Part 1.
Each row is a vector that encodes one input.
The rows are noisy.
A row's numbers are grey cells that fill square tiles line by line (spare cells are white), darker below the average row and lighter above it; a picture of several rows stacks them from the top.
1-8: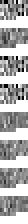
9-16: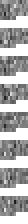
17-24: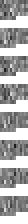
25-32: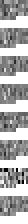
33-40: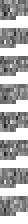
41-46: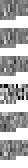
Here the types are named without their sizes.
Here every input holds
a list of points on a line.
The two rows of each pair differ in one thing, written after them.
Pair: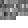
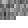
the place on the line in item 1 of the list
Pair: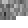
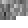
the place on the line in item 2 of the list
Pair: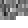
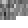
the place on the line in item 1 of the list
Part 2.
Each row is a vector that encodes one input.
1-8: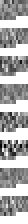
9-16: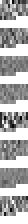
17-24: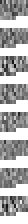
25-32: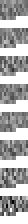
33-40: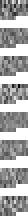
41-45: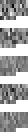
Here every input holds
one of 5 labels and a true/false value.
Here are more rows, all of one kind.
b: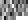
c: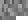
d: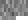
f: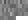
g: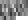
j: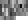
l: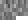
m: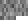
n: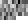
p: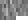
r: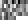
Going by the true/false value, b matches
d, n and r.
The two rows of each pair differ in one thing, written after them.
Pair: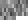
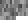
the label
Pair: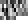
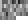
the label
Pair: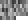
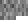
the true/false value
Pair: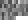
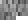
the label
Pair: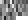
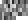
the label
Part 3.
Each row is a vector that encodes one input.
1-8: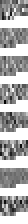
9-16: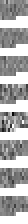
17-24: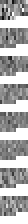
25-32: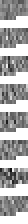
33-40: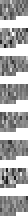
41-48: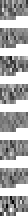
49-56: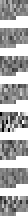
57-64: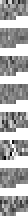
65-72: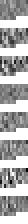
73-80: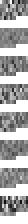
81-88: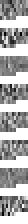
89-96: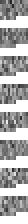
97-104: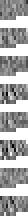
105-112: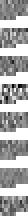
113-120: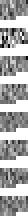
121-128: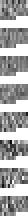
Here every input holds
either a fixed value, or one of 10 labels and a true/false value.
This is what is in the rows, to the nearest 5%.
About 5% of them hold a fixed value. The rest hold one of 10 labels and a true/false value.
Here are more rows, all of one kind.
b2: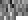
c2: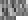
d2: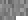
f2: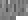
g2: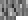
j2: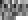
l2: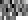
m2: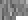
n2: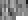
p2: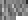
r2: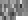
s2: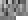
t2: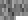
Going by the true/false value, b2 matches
d2, n2 and p2.
